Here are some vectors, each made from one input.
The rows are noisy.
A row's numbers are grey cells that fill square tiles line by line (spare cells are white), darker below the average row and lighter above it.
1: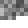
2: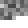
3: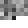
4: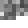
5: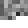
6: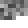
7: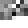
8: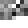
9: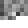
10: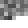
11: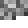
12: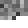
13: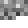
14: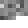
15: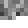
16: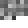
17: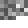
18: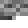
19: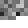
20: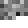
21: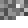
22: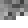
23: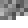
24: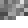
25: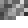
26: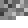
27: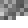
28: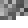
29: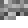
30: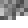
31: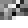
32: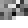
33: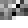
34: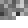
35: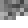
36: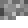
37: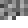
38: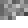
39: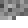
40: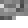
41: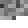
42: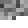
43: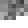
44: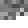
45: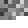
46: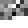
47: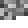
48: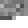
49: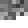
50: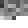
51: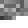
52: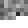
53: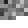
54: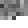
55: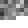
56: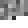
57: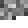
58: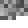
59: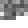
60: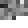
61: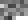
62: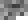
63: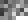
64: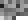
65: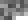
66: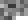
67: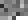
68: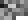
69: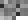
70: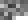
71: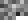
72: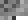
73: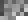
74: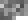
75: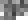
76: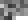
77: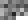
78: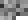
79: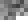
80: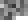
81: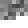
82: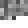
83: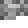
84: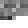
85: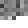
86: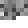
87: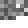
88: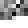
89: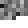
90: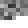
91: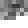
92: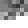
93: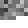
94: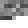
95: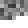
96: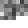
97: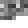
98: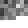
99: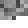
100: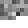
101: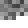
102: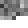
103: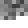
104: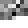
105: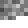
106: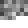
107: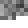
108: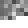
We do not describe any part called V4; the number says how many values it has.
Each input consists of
a list of up to two items, each a true/false value and a value of V4.
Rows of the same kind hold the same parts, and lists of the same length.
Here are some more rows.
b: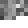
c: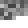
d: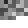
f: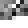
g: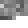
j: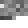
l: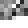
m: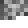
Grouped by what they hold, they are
b, d, m
c, g, j
f, l

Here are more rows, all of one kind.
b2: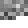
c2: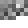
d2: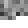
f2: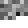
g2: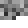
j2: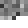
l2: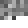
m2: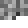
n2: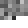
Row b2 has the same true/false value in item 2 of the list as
d2 and f2.
